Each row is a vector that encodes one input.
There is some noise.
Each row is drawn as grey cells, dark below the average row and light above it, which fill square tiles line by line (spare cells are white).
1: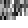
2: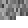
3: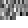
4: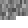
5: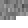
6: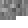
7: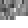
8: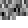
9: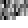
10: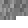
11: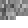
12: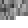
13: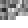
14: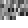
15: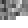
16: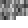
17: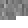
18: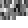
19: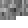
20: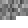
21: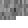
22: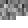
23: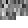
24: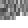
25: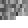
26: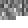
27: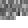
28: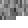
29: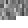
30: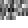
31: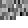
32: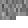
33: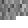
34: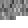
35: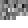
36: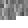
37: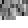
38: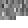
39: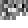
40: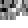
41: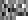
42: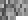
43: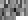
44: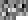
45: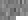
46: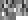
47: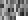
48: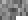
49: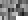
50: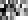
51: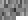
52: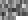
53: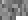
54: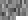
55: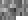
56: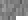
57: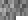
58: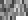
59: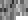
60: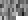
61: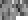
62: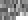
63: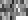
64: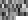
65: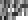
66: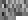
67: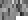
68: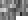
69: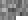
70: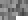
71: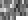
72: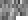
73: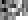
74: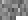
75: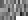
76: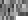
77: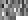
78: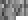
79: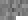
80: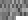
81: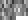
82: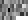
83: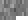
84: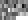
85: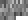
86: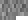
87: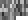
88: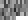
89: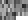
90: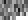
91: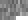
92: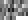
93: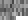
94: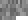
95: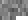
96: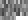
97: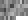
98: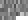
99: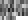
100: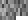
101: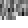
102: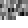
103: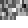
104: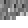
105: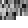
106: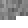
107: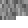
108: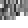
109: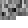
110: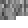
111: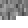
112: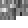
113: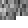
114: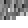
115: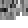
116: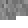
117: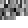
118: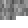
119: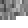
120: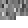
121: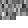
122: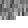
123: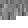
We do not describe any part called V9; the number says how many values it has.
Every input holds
either one of 5 labels, or a true/false value and a value of V9.
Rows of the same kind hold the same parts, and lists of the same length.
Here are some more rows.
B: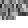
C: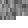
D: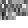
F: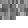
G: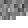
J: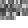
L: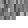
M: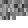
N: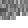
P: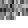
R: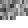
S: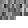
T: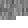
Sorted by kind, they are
B, D, R, S
C, F, G, J, L, M, N, P, T

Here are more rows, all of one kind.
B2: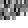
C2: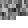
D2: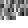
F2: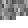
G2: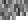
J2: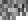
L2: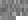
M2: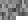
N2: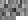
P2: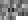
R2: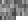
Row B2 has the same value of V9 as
J2, P2 and R2.
